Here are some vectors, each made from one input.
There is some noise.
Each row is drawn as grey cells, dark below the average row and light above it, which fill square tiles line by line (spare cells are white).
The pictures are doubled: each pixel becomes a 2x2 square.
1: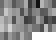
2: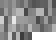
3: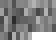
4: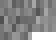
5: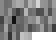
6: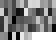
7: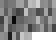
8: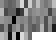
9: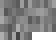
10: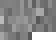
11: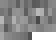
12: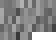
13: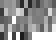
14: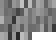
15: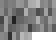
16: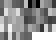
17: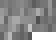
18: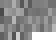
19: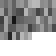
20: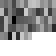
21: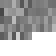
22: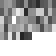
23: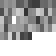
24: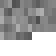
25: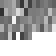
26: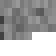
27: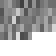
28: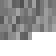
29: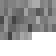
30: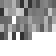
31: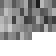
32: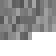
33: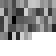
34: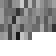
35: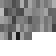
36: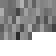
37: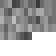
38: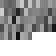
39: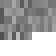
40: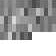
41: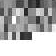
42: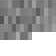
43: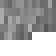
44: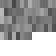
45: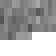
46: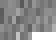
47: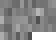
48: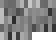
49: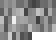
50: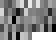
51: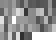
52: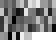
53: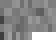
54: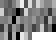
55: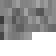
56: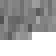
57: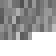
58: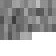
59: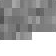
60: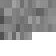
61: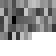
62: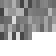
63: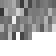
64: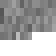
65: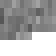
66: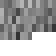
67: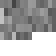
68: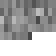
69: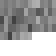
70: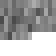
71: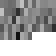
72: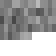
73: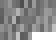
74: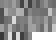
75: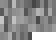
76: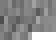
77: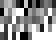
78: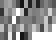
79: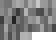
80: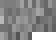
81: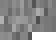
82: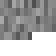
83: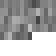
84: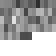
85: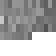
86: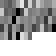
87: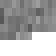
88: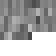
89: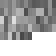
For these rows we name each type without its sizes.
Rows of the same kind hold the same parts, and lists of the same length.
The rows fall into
3 kinds.
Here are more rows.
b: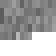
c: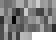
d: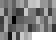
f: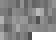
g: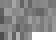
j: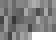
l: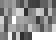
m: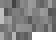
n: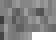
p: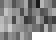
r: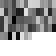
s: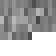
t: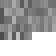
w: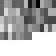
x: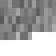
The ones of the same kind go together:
b, c, d, g, j, n, r, t, x
f, l, m, s
p, w

